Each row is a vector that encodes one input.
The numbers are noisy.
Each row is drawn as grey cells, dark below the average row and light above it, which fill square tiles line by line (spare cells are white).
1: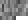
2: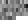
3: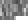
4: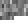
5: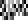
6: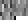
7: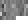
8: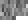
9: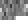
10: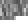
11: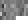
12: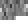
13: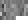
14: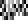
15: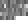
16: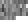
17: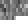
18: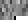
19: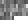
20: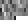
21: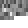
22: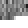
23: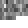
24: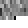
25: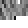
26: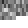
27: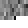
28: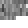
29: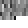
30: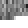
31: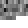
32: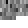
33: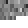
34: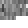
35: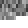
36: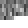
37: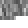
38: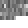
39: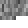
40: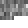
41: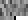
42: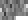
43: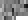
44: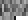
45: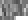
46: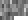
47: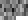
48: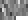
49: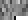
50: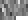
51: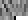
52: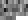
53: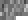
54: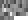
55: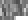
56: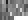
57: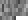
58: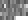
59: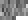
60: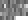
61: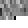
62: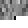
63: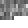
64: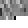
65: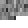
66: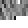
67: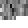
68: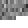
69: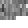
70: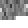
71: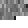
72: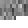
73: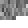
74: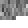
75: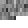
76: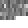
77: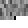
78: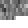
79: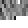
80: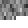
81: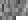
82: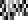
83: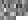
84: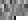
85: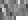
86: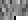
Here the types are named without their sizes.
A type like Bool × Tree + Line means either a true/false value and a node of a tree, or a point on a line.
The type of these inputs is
Label × Label + Unit.
